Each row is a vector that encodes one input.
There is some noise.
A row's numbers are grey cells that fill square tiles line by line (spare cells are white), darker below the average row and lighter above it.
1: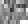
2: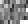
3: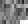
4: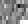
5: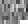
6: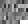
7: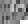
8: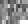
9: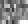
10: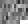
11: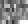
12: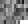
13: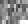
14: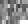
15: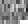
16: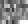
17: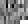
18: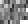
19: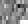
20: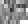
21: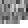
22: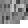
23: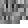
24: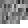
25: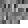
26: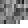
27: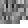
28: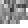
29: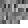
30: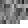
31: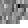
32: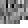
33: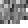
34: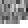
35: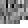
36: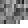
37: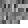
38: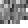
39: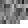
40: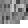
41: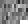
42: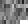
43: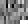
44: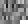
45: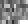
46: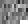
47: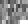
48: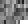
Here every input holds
either a point on a 6-point line, or a node of a 7-node tree.
